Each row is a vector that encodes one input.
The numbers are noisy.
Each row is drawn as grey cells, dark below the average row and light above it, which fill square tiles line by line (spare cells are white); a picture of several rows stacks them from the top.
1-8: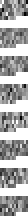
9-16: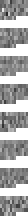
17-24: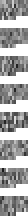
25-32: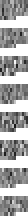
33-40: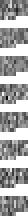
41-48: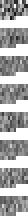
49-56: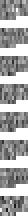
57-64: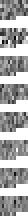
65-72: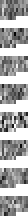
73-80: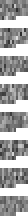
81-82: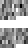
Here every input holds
either a point on a 6-point circle and a true/false value, or one of 6 labels.
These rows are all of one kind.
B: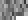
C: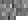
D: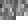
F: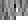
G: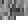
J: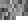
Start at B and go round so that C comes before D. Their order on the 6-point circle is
B, C, D, G, F, J.
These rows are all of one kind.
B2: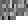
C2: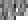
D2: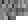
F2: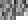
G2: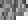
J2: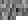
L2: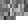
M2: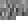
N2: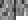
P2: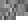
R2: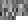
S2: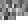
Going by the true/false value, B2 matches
D2, J2 and M2.
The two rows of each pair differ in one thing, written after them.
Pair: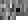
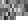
the true/false value
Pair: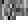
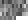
the place on the 6-point circle
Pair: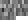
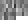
the true/false value
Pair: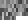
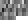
the true/false value
